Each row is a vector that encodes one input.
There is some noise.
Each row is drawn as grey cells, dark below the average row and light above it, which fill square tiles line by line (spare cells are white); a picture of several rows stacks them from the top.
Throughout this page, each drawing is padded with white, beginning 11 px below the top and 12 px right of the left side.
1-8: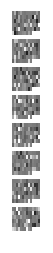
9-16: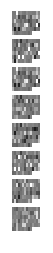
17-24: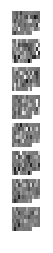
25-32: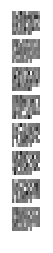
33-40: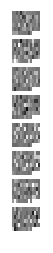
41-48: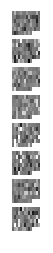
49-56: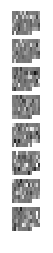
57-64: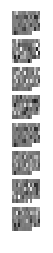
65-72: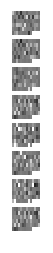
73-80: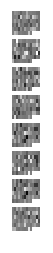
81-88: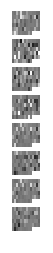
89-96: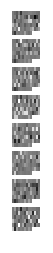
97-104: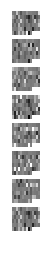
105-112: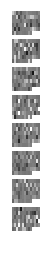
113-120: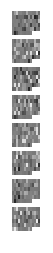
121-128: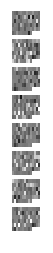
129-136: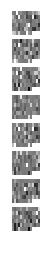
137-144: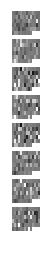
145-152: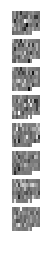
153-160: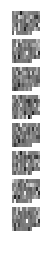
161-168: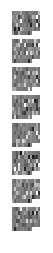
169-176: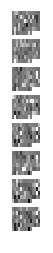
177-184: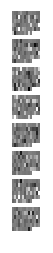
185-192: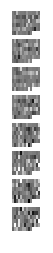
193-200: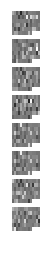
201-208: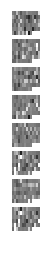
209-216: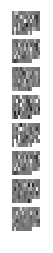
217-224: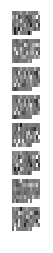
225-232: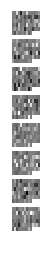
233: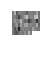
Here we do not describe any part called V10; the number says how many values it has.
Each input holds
a value of V10, together with either one of 5 labels, or three true/false values.
